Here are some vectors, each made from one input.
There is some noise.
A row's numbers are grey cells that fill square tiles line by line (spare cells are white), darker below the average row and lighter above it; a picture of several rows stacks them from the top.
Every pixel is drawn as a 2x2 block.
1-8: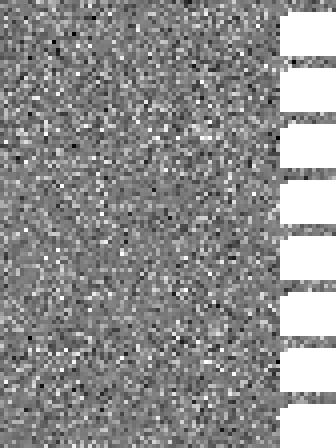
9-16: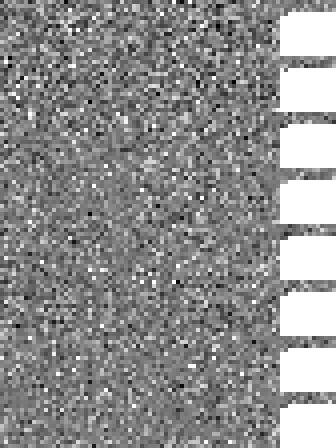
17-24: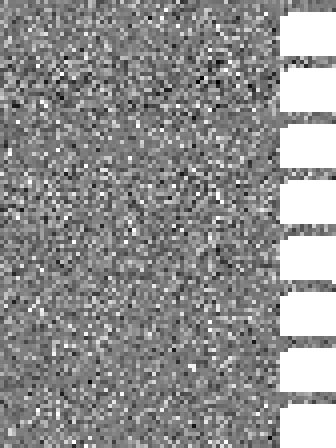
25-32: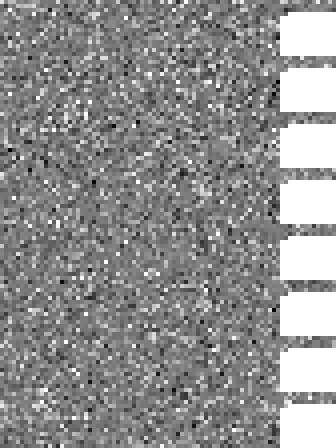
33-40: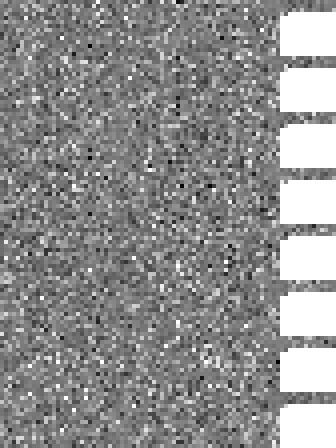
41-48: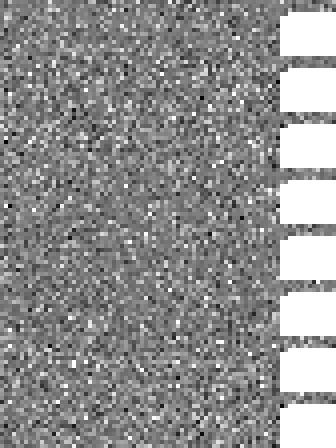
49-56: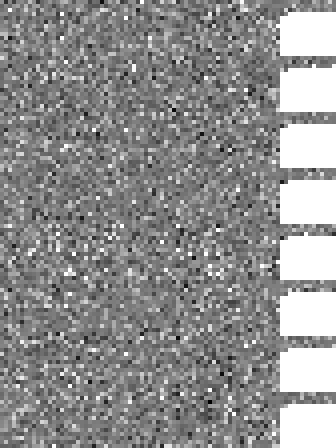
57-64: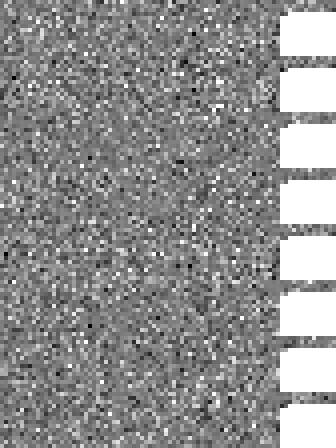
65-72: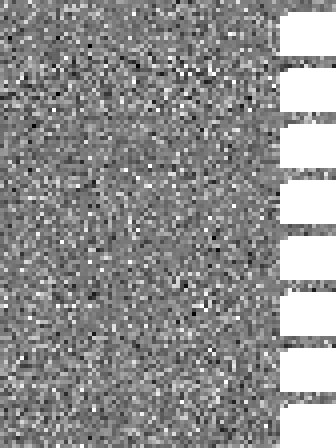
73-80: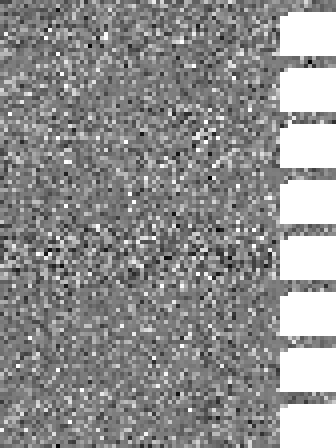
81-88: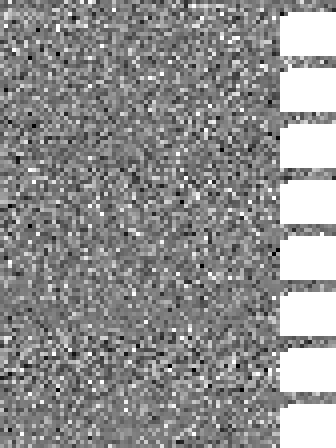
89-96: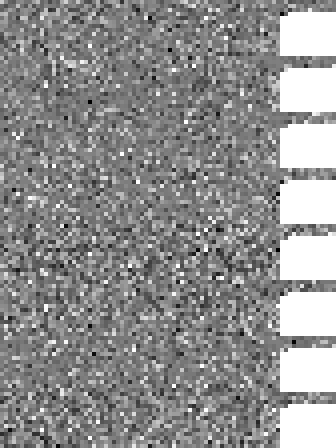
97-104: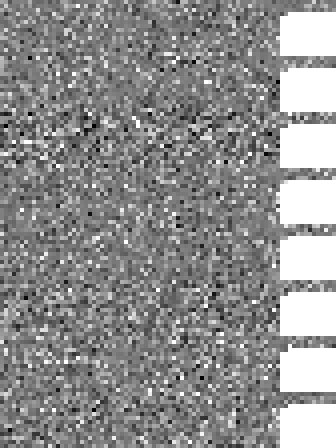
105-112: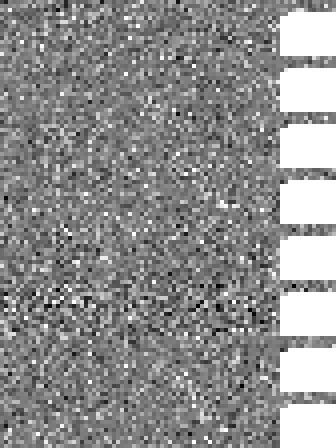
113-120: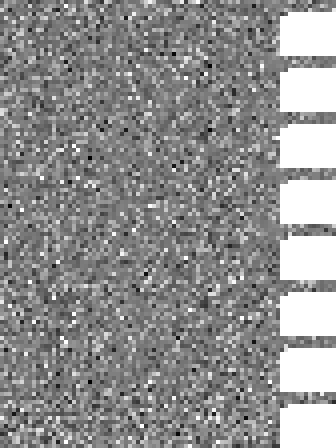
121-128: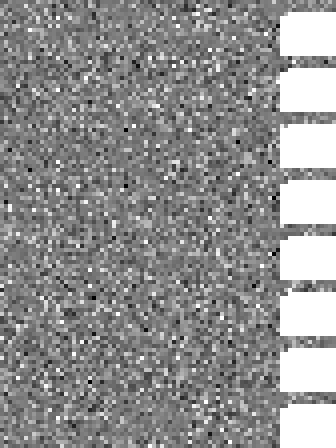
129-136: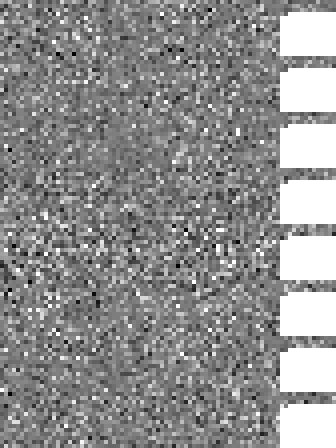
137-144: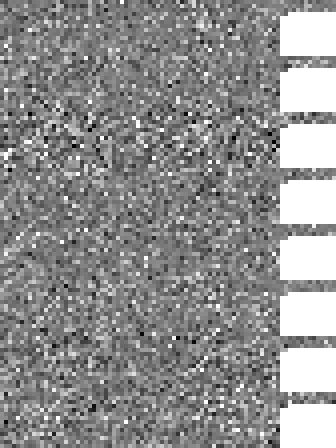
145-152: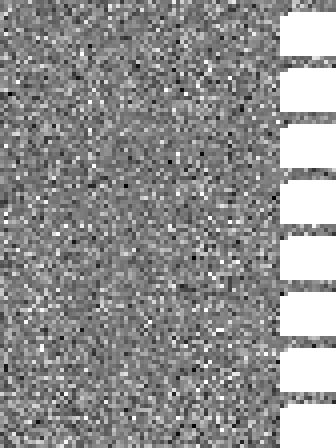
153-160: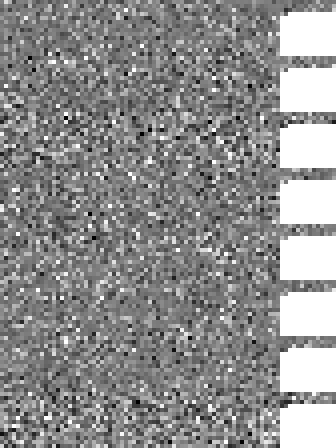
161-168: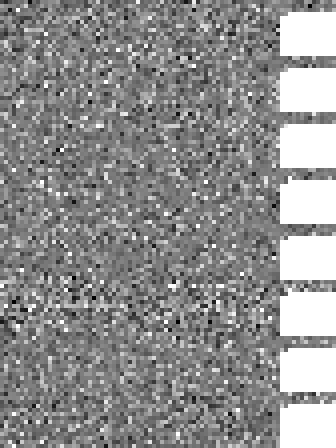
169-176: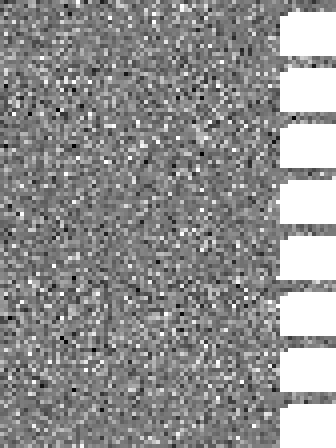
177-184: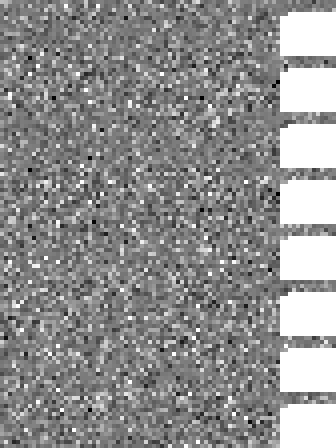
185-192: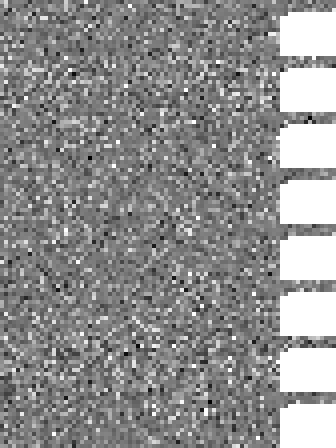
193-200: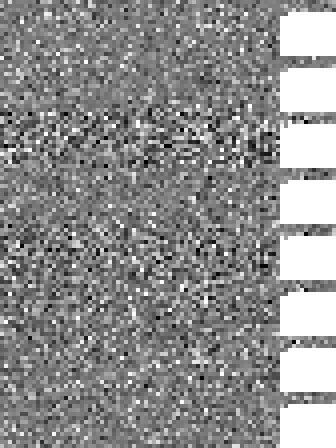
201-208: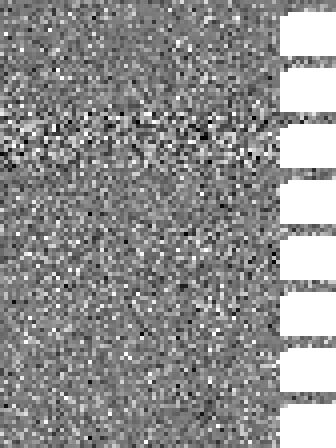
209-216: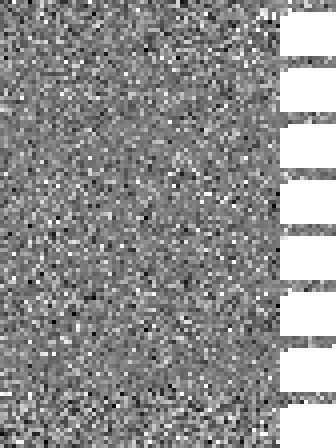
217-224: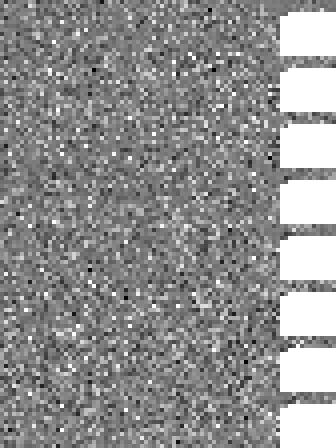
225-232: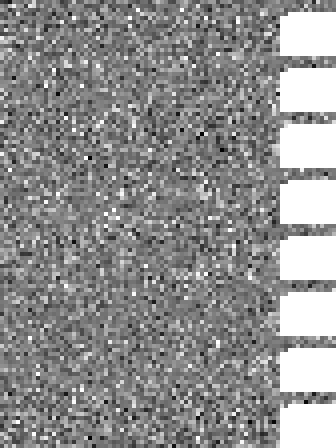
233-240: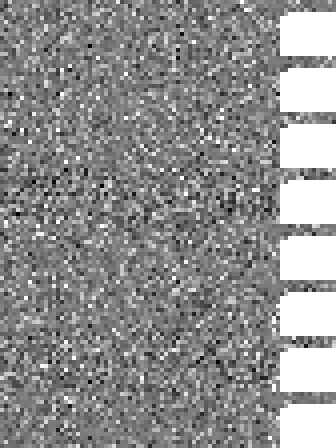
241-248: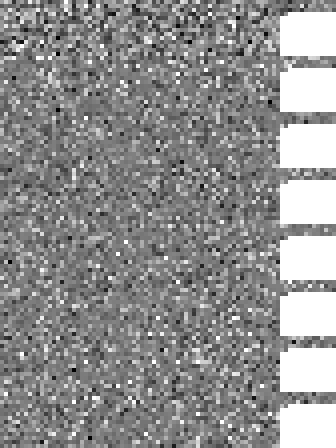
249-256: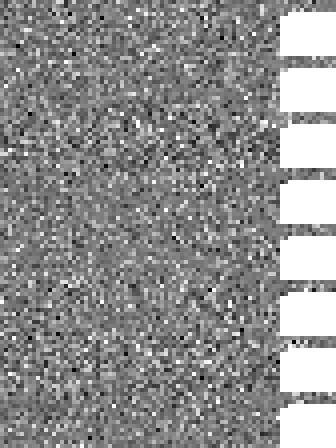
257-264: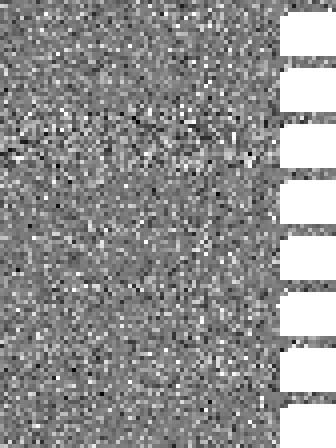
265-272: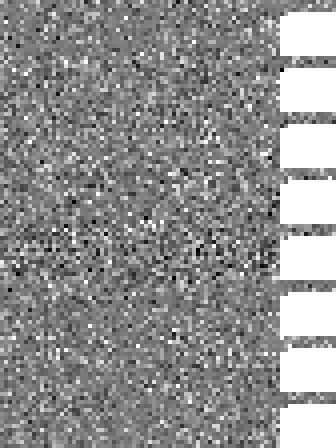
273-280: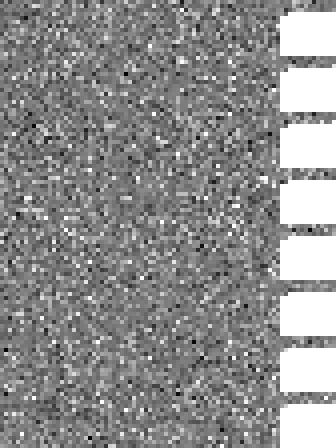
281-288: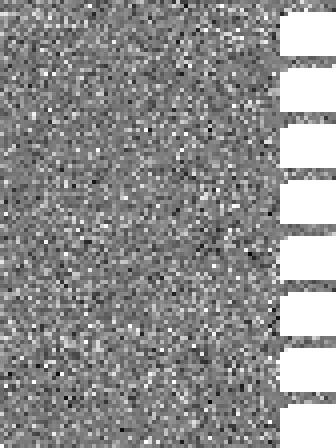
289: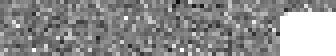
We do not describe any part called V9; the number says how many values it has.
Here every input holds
a node of an 11-node tree and three true/false values, together with either a point on an 11-point line, or a value of V9.
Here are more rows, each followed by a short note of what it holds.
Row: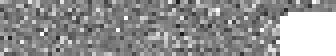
a node of an 11-node tree, three true/false values and a value of V9
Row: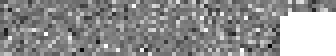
a point on an 11-point line, a node of an 11-node tree and three true/false values
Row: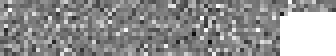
a point on an 11-point line, a node of an 11-node tree and three true/false values
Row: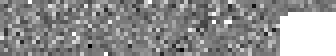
a node of an 11-node tree, three true/false values and a value of V9
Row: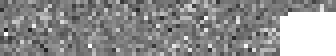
a node of an 11-node tree, three true/false values and a value of V9
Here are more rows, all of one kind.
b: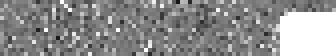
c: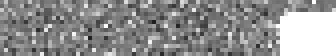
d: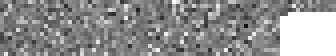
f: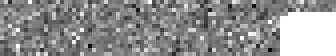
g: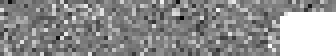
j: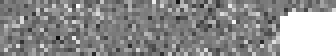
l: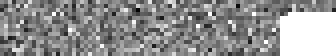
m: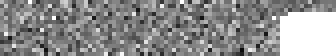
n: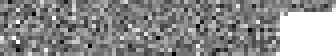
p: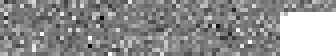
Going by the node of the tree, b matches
g, j, l and m.
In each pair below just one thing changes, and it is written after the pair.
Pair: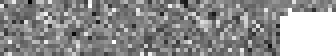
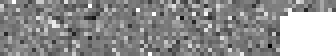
one of the three true/false values
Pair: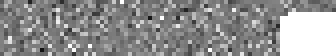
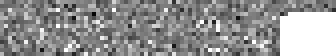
one of the three true/false values
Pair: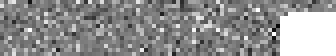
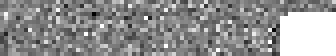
the place on the 11-point line
